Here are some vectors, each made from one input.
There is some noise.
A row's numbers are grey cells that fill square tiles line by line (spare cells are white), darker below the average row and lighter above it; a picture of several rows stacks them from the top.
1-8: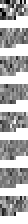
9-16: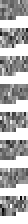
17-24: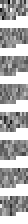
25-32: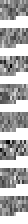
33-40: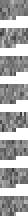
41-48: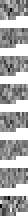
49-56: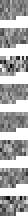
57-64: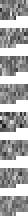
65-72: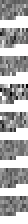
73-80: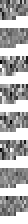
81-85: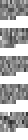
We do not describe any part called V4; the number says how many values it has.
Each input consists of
either one of 5 labels and a point on a 5-point line, or a true/false value and a value of V4.
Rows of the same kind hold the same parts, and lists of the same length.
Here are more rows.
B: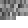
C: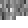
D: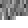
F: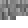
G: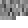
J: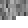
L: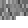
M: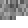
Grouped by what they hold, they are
B, D, G
C, F, J, L, M

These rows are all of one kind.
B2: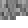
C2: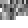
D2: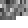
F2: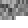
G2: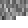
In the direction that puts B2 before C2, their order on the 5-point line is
G2, F2, B2, C2, D2.
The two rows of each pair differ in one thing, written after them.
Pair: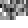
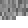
the place on the 5-point line
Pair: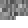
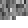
the place on the 5-point line
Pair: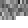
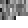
the place on the 5-point line
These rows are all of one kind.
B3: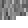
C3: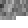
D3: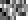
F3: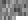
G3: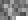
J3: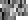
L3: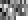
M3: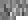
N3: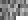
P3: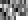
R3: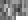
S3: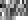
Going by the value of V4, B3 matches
D3, G3 and M3.
